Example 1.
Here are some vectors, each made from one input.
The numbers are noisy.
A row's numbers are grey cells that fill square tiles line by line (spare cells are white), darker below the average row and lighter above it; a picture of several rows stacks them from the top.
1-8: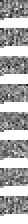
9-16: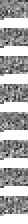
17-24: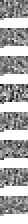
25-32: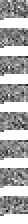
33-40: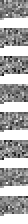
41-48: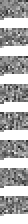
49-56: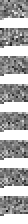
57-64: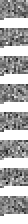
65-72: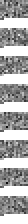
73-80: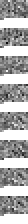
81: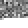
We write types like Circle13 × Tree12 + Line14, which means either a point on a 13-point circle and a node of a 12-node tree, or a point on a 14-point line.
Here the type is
Bool × Bool × Bool.
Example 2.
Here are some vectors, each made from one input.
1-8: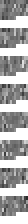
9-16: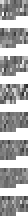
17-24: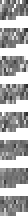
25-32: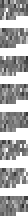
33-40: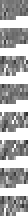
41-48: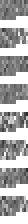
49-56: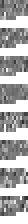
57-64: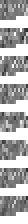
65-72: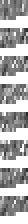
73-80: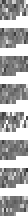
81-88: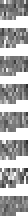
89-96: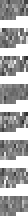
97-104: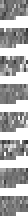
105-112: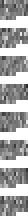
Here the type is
Line3 × Line5.
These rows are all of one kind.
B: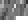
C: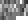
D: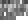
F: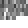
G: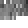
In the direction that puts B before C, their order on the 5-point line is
G, B, F, C, D.
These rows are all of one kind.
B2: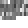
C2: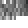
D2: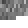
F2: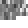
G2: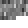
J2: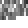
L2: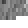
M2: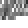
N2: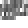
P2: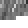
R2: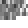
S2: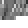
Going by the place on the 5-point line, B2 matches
F2, L2, M2 and R2.
